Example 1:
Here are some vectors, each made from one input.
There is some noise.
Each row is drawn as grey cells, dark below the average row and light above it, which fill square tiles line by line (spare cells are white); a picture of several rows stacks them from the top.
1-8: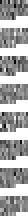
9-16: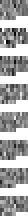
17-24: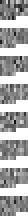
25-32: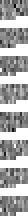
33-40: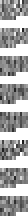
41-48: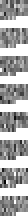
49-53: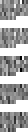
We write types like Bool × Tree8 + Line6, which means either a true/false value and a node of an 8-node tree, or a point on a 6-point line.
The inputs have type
Bool × Line3 × Line4.
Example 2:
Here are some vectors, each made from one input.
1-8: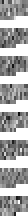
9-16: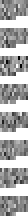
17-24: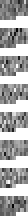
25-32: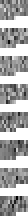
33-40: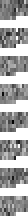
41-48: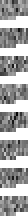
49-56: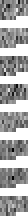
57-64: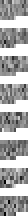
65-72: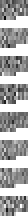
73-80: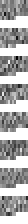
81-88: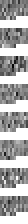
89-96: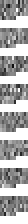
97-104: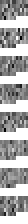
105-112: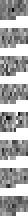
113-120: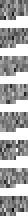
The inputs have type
Line14 + Tree16.
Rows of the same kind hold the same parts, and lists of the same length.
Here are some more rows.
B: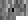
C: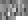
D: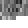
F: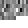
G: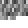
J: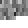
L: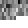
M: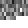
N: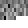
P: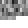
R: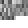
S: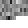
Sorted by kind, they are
B, D, F, L, M, N
C, G, J, P, R, S

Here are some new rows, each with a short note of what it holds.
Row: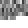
a point on a 14-point line
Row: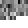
a node of a 16-node tree
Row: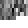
a node of a 16-node tree
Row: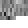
a point on a 14-point line
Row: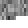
a point on a 14-point line
